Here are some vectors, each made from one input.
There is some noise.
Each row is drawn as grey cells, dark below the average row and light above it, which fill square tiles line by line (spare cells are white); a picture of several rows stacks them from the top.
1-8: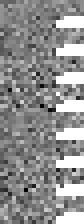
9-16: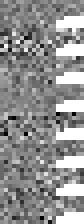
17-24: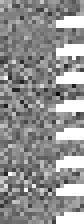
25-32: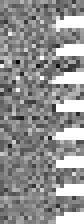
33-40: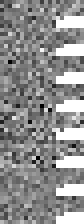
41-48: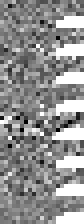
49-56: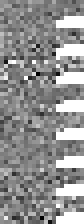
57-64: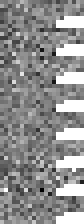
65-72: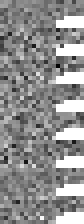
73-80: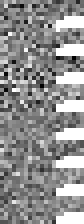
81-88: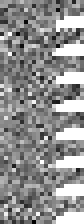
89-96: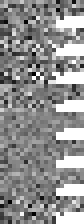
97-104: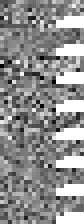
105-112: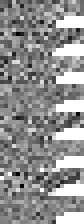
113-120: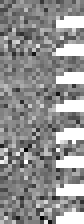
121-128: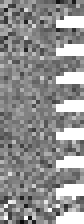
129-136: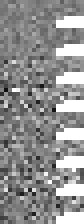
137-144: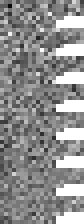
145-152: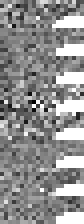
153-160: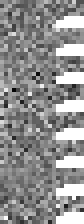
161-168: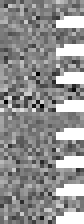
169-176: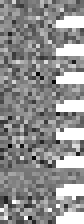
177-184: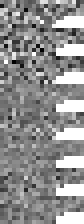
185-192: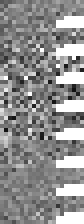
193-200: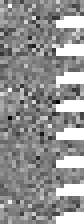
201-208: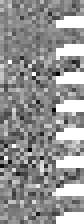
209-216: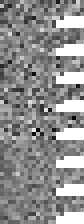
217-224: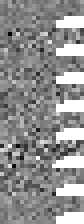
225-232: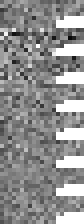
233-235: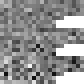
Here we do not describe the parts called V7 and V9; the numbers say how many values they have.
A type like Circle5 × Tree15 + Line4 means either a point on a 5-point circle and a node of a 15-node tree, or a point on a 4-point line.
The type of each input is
Line8 × (Line10 + V9) + V7.
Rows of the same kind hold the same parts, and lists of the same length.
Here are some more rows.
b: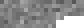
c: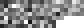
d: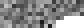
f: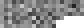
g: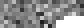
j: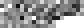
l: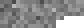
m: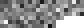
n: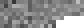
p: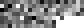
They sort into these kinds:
b, f, j, l, n
c, p
d, g, m

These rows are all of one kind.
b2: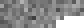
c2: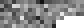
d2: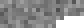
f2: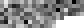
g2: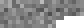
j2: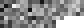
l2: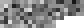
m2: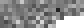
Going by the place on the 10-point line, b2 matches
c2 and l2.
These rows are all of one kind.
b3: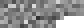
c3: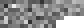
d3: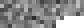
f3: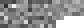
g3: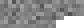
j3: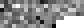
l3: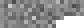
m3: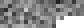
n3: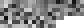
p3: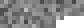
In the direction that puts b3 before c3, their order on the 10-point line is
d3, b3, n3, c3, j3, g3, p3, l3, m3, f3.
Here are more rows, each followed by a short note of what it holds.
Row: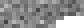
a point on an 8-point line and a value of V9
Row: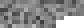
a point on an 8-point line and a point on a 10-point line
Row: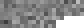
a point on an 8-point line and a value of V9
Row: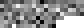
a point on an 8-point line and a value of V9
